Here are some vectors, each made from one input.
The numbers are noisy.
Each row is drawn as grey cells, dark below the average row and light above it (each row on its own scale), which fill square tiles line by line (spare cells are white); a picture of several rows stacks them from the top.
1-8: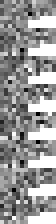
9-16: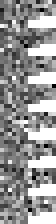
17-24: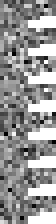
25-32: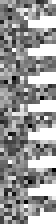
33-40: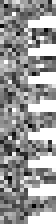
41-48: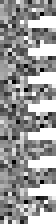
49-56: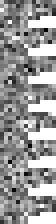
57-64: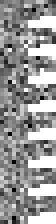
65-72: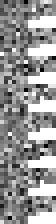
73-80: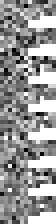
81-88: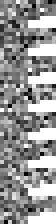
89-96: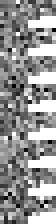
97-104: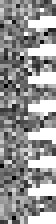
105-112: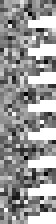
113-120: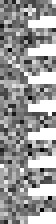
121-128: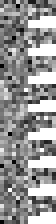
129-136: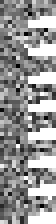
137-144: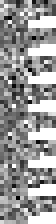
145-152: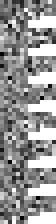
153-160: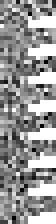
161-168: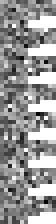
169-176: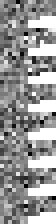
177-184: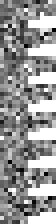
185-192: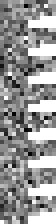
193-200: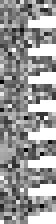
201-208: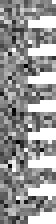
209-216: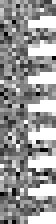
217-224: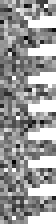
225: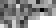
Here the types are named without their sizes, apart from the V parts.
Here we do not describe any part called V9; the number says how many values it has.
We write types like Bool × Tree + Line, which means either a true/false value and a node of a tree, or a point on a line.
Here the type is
Label × (Label × (Line + Tree) + V9).
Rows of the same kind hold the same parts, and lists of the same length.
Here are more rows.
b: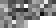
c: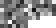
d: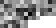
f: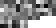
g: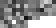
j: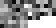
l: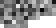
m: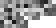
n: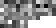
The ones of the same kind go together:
b, f, g, j, l, m
c, d
n

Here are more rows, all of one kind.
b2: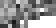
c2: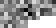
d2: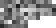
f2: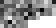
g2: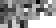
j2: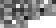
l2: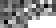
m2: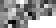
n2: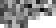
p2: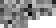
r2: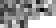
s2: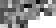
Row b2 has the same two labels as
d2, f2, g2 and p2.
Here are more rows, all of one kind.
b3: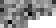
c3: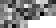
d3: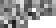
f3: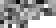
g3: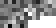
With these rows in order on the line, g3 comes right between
b3 and d3.
